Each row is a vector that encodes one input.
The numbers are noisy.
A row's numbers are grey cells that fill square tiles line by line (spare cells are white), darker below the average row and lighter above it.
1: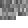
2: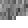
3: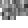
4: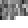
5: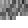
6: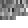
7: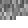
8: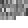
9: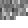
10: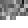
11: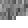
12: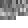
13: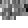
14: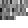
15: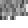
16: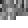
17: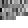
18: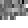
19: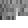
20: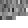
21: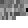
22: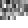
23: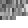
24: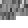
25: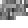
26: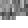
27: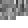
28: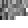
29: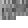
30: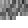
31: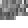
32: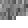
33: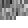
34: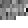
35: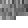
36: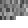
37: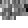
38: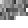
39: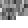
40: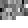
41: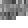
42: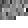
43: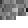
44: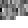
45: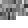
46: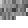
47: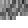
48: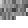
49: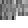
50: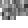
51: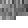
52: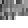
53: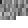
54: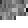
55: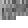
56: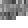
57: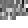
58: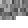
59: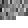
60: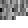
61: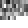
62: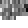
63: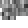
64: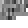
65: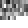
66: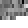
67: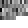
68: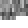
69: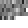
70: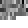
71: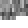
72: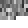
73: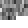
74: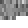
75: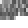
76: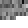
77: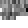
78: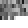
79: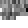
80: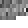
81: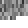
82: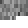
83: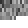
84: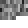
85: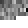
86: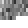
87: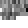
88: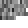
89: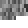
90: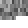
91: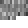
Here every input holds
a list of up to two items, each a point on each of two 5-point circles.
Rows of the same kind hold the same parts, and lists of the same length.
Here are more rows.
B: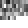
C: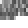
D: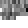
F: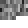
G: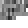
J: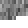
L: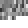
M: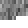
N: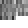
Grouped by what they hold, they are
B
C, D, G, J, M
F, L, N

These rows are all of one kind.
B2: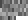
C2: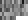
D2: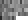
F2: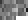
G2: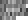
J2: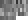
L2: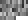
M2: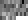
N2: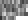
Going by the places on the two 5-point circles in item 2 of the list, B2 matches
M2 and N2.
